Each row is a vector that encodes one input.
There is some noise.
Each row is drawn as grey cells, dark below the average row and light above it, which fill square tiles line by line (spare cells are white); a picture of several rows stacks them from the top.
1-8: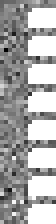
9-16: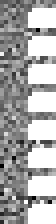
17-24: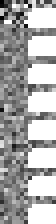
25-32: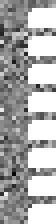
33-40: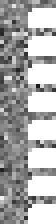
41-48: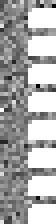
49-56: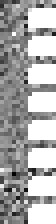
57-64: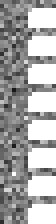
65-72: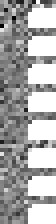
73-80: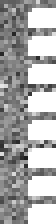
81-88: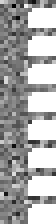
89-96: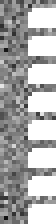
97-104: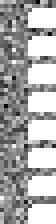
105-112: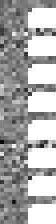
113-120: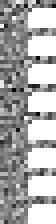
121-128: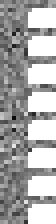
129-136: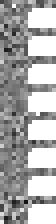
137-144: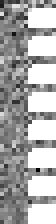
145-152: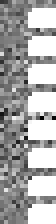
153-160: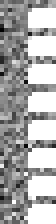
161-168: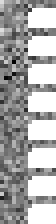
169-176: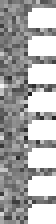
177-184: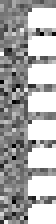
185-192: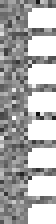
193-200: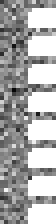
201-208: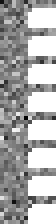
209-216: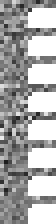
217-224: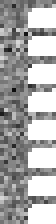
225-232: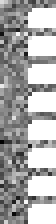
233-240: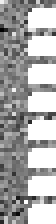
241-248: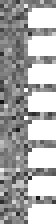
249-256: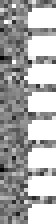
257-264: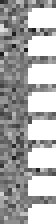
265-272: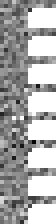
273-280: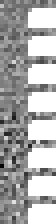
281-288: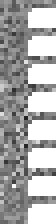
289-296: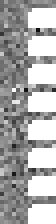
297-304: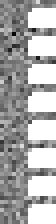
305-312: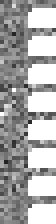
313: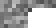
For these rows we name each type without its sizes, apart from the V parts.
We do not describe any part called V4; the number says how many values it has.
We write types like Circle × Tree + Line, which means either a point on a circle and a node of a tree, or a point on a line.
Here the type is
Bool × Circle + Unit + V4 × V4.
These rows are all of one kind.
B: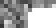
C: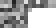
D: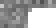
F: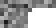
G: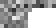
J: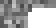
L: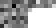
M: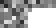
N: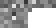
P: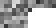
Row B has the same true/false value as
F, L, M and N.
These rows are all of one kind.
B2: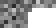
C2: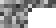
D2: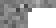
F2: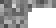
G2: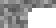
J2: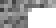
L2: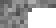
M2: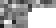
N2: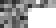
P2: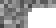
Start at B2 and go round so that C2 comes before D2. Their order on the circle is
B2, F2, P2, N2, J2, G2, C2, M2, D2, L2.
